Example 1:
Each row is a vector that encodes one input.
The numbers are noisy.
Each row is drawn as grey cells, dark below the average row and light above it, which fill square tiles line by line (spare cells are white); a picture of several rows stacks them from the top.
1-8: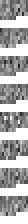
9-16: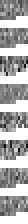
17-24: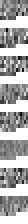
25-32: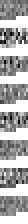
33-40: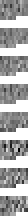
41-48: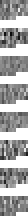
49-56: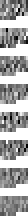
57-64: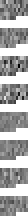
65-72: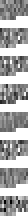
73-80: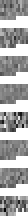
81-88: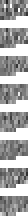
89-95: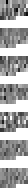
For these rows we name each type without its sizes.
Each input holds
either a fixed value, or a label and a point on each of two lines.
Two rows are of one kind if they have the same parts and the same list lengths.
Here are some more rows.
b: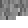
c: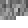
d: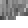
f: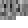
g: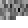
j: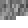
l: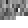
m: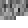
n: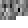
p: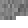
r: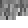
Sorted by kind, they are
b, c, d, f, j, l, m, n, p, r
g

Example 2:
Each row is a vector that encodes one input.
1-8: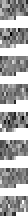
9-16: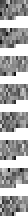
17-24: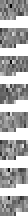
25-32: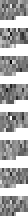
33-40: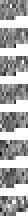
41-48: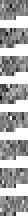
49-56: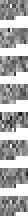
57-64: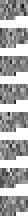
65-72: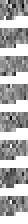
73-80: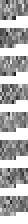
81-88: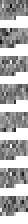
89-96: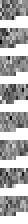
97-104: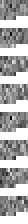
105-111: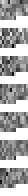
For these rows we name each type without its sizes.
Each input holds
a point on a line, together with either a point on a circle, or a fixed value.
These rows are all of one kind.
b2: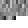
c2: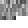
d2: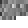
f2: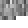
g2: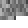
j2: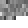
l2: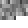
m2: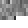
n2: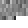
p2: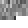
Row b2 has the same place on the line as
f2, l2, m2 and n2.
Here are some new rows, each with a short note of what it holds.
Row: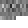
a point on a circle and a point on a line
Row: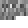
a point on a line
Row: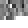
a point on a line
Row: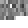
a point on a line
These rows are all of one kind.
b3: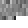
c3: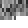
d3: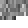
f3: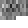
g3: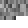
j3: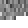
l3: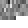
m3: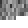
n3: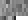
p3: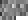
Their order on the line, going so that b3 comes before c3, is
l3, b3, n3, j3, d3, f3, g3, p3, m3, c3.
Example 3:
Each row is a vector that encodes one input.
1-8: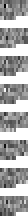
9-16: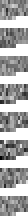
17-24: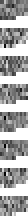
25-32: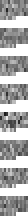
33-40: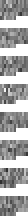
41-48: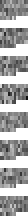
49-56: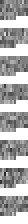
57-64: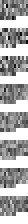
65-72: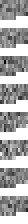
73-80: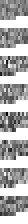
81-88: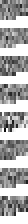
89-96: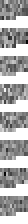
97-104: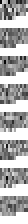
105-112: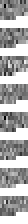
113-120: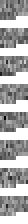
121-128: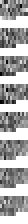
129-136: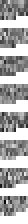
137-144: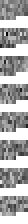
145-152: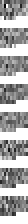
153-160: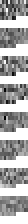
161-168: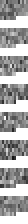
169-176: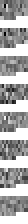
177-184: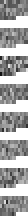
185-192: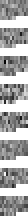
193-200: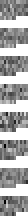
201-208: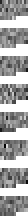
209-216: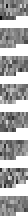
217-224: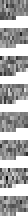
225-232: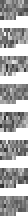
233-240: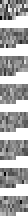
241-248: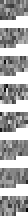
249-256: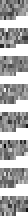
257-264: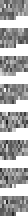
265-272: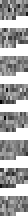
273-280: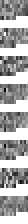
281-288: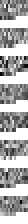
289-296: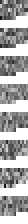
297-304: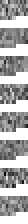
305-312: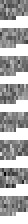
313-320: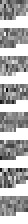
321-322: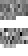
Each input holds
either a point on a 9-point line, or a point on a 10-point line.
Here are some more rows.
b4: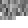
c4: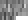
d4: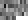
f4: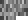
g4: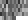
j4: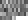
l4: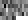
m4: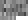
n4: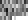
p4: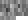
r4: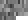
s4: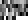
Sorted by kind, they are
b4, f4, j4, m4, n4, p4, s4
c4, d4, g4, l4, r4

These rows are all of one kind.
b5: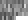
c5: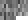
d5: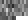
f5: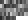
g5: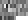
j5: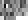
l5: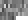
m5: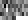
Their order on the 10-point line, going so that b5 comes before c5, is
g5, l5, b5, d5, c5, f5, m5, j5.
